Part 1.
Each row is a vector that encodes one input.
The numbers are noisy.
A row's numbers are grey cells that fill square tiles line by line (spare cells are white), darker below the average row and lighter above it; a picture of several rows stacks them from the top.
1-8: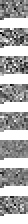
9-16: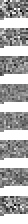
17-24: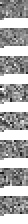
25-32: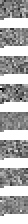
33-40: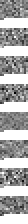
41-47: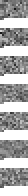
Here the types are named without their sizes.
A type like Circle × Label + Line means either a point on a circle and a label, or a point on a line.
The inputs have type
Tree.
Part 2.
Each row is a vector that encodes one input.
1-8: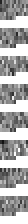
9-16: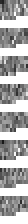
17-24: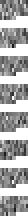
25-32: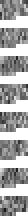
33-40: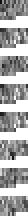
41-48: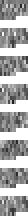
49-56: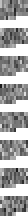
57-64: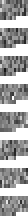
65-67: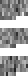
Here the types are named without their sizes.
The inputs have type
Tree.
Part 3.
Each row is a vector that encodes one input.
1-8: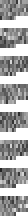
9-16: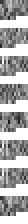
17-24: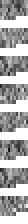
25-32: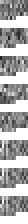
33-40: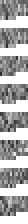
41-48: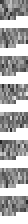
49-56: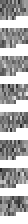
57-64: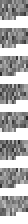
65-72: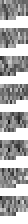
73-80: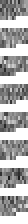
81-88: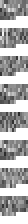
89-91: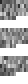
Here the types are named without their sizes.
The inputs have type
Label.
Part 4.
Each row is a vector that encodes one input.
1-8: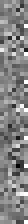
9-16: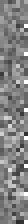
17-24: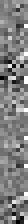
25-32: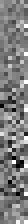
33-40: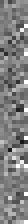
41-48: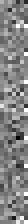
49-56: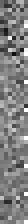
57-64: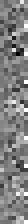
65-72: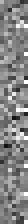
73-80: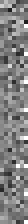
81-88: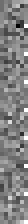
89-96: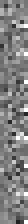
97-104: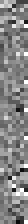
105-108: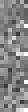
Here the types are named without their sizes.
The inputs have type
Line.
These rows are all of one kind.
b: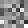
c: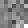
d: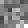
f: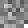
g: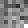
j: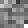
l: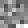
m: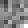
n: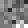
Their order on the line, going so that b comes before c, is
b, f, j, c, n, d, g, m, l.
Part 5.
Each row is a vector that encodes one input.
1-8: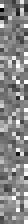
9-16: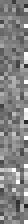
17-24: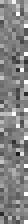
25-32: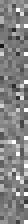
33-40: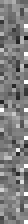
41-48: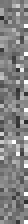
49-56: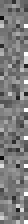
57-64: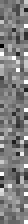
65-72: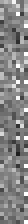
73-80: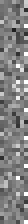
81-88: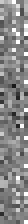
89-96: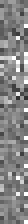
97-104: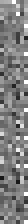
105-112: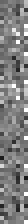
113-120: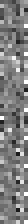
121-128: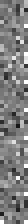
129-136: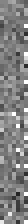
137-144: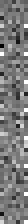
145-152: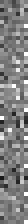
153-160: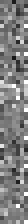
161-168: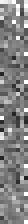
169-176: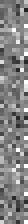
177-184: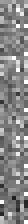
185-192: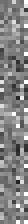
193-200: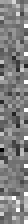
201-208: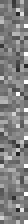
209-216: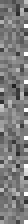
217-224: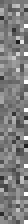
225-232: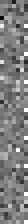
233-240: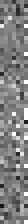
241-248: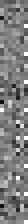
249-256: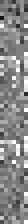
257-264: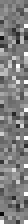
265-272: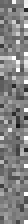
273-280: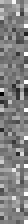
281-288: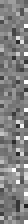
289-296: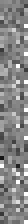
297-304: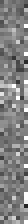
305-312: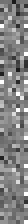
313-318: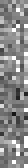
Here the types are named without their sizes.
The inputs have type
Circle.
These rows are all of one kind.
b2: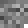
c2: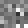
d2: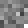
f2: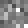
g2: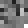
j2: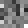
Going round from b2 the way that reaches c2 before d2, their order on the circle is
b2, j2, g2, c2, f2, d2.
